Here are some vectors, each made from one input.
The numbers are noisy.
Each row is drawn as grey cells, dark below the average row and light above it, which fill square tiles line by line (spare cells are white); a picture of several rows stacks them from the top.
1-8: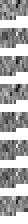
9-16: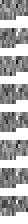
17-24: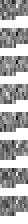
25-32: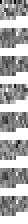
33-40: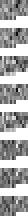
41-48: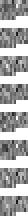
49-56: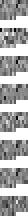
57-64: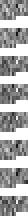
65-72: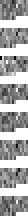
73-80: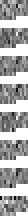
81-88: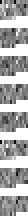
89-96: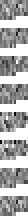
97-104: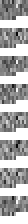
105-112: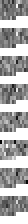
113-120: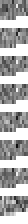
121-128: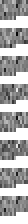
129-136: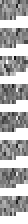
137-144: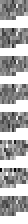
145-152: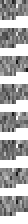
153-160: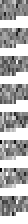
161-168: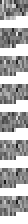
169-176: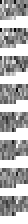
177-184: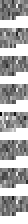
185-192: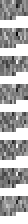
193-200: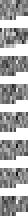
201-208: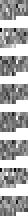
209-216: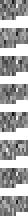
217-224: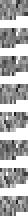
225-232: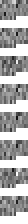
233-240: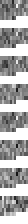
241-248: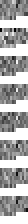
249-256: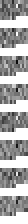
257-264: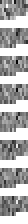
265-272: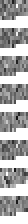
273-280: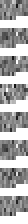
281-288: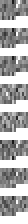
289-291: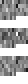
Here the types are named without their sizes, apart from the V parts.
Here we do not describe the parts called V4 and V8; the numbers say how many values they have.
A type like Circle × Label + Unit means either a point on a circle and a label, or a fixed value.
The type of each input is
Bool × (Circle + Unit) × V8 + V4.
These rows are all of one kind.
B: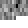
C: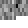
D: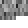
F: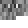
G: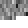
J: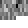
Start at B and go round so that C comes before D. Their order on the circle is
B, G, C, D, F, J.
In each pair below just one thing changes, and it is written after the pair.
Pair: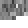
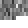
the value of V8
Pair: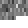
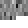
the true/false value
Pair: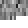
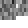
the true/false value
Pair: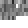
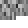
the true/false value
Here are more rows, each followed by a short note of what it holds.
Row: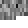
a point on a circle, a true/false value and a value of V8
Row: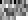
a value of V4
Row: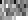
a value of V4
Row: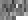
a true/false value and a value of V8
